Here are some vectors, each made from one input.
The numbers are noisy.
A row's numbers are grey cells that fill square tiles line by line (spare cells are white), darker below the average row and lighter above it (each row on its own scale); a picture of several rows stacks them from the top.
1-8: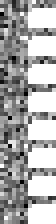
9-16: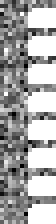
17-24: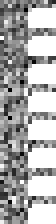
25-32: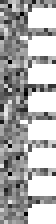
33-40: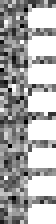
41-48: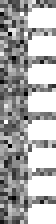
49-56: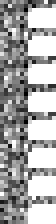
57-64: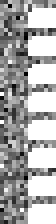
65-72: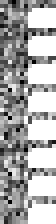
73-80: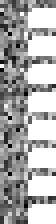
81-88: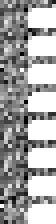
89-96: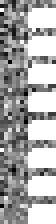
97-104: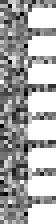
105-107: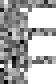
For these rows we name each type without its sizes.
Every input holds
a label and a true/false value, together with a list of points on a line.
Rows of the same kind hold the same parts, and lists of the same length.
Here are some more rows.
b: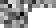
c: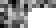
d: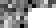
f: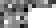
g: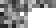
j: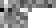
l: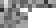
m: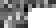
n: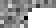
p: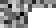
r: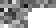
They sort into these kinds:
b, f, n
c, m, p, r
d, g, j, l

